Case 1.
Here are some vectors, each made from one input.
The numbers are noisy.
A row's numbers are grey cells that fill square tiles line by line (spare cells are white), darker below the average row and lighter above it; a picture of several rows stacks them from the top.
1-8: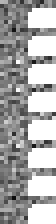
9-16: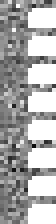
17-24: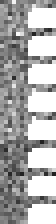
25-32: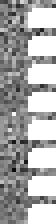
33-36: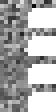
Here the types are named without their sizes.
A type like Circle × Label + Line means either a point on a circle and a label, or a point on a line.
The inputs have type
Circle + Unit.
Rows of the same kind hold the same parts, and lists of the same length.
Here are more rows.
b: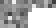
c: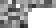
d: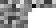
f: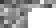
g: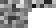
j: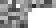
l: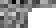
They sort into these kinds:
b, f, l
c, d, g, j

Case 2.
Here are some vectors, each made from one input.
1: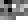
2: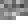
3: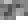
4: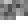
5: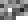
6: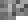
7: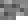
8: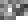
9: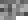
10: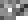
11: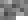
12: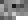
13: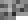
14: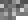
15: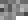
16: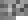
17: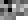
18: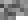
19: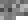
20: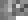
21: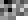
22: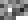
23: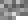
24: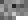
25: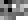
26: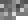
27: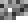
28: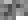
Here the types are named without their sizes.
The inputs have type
Line × Line.
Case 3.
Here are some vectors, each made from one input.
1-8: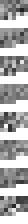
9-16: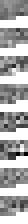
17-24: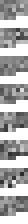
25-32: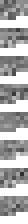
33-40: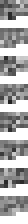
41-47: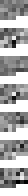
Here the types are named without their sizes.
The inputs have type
Tree.
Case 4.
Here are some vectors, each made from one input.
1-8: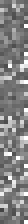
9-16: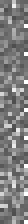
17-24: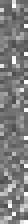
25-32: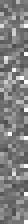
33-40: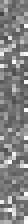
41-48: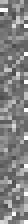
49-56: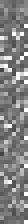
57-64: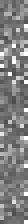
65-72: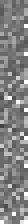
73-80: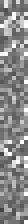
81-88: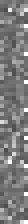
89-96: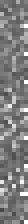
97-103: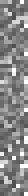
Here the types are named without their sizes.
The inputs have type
Tree.
